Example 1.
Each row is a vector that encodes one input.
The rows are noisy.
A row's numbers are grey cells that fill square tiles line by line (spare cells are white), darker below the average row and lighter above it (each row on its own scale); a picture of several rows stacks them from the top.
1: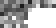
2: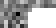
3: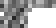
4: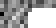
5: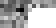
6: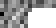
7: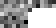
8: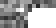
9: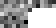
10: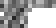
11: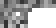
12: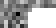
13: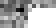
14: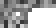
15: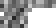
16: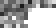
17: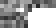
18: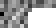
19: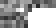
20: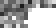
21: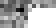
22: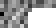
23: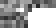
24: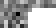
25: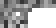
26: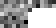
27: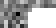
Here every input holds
three true/false values.
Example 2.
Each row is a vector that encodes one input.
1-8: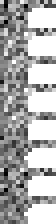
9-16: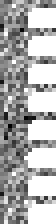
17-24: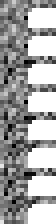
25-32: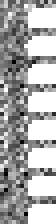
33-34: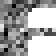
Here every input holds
three true/false values.
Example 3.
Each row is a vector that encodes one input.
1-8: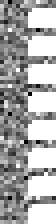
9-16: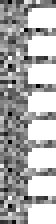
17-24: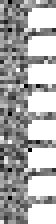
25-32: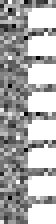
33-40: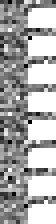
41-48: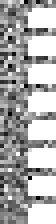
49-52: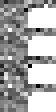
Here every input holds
a point on a 9-point line.
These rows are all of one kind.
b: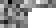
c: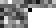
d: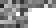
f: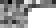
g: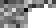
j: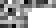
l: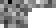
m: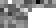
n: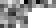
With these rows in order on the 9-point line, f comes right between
b and g.
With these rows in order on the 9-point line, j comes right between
d and n.
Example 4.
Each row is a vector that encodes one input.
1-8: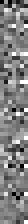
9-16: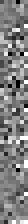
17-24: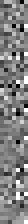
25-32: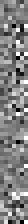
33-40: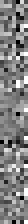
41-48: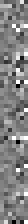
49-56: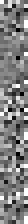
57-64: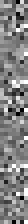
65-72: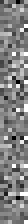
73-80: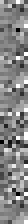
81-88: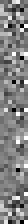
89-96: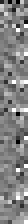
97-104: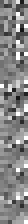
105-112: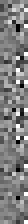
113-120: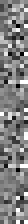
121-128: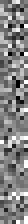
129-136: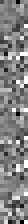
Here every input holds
either a fixed value, or four true/false values.
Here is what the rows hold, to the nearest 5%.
About 5% of them hold a fixed value. The rest hold four true/false values.
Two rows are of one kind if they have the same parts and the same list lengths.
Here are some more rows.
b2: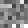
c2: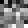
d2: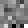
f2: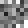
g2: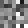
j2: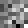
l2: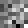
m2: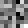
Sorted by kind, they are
b2, c2, d2, f2, g2, m2
j2, l2

